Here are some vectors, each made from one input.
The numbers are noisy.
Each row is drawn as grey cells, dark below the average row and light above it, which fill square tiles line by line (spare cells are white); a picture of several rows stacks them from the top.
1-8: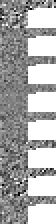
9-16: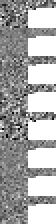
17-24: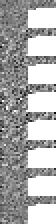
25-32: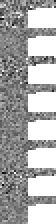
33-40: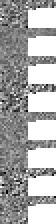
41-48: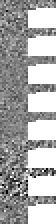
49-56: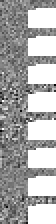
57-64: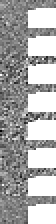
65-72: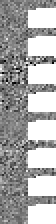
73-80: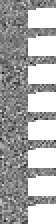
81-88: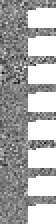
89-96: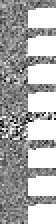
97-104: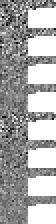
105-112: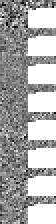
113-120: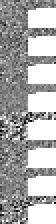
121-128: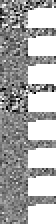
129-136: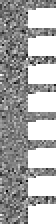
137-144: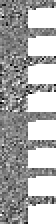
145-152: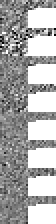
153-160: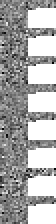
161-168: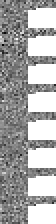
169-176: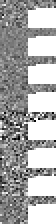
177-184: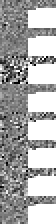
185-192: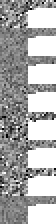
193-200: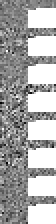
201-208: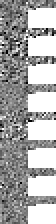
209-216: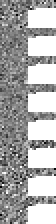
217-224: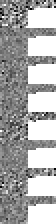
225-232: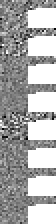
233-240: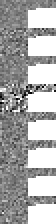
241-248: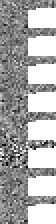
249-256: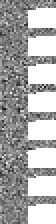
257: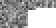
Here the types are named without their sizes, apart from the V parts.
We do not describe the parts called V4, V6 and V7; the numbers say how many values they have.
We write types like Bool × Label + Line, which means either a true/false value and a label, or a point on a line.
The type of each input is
((Bool × Bool × Bool + Line) × V4 + V6) × Line × V7.
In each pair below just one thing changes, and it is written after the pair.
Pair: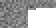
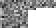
the value of V7
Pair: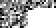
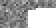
the place on one of the two lines
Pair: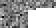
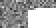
the place on one of the two lines
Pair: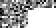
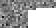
the place on one of the two lines
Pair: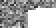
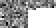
the place on one of the two lines
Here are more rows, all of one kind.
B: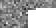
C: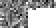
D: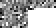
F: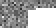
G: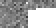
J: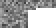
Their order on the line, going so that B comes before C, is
D, J, B, F, G, C.
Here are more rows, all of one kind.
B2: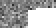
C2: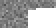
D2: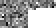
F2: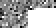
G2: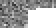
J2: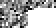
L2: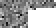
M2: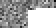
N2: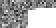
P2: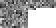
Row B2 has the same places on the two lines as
G2 and N2.
